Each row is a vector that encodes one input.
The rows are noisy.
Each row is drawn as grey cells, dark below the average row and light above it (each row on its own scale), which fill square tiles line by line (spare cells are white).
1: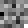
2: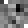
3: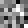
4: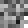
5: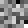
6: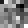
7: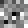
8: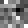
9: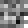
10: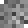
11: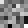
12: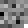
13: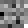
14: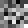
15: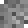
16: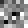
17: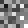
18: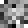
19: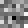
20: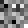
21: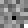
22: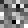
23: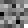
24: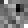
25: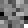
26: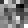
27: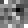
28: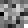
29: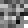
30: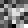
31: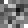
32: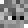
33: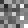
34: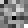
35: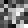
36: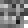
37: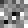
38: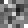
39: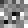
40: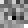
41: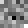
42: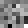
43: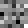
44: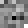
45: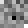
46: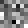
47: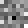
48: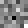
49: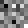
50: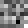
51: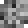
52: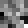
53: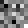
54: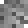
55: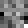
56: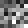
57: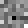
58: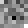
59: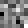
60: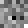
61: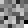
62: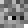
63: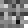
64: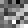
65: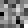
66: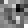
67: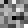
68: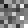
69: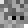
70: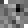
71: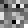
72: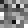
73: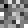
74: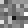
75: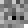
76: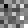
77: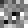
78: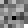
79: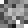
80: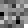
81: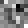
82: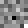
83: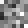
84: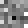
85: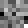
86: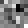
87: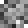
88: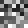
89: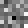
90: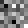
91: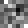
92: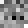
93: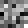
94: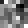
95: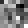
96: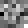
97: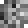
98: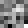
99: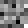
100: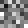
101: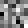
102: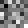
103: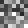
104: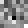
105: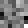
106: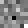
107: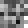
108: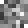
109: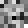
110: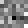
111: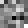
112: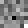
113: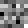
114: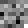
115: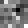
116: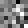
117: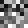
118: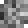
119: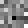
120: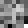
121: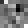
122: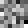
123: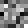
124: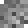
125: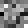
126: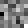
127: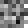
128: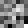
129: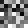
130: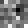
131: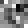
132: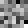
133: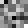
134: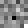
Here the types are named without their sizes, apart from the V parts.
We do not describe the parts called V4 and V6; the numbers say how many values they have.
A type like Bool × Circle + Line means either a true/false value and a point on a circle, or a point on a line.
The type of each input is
Bool × Circle + Unit + V4 × V6.
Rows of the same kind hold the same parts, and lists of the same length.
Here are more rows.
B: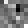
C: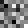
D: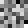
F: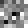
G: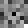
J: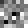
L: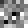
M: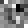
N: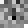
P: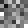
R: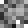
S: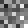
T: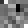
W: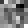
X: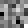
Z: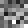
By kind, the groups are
B, C, M, P, S, T, W
D, G, N, R, X, Z
F, J, L

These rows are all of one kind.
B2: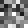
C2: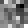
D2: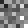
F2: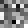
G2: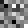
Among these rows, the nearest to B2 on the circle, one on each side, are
C2 and D2.
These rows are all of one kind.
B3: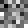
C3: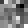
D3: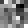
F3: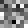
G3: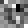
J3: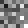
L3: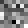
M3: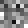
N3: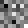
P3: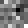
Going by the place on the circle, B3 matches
C3 and D3.
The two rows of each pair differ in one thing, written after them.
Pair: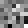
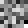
the value of V4
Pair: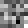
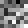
the value of V6
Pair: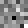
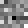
the value of V4
